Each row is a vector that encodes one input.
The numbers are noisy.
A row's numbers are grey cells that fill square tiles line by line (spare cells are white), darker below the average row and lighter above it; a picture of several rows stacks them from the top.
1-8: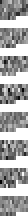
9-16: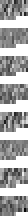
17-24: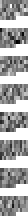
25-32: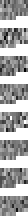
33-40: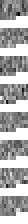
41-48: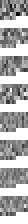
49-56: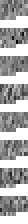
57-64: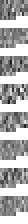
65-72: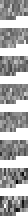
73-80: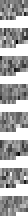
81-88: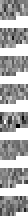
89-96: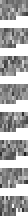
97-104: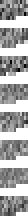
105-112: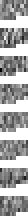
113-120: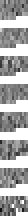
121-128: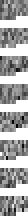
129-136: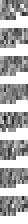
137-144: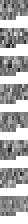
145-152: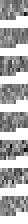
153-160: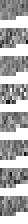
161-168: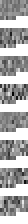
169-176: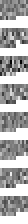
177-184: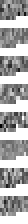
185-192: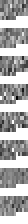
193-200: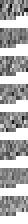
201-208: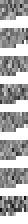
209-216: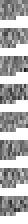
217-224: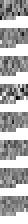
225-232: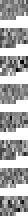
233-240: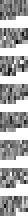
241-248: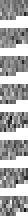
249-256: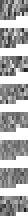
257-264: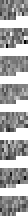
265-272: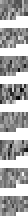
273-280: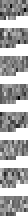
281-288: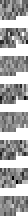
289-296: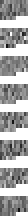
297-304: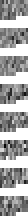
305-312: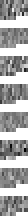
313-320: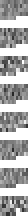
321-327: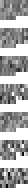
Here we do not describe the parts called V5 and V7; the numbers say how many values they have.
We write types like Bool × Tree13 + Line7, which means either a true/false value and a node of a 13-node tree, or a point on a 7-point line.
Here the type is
Line9 × V7 + List2(Bool × Line6 × V5).
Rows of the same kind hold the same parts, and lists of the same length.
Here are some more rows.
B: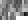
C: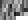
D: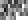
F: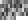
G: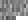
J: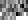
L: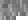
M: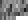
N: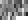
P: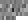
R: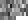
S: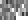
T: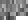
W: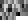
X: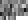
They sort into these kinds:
B, N, S
C, M, W, X
D, F, G, J, L, P
R, T

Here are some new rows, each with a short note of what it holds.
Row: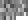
a list of one item
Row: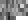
the empty list
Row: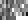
the empty list
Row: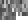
a point on a 9-point line and a value of V7
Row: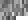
a list of two items
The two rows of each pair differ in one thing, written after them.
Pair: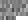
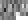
the true/false value in item 1 of the list
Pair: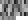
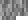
the place on the 6-point line in item 2 of the list
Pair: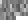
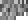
the true/false value in item 2 of the list
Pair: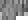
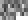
the true/false value in item 2 of the list
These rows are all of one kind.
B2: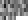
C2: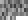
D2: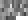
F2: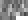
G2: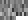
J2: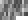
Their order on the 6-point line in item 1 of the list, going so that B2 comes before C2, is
B2, J2, D2, C2, F2, G2.
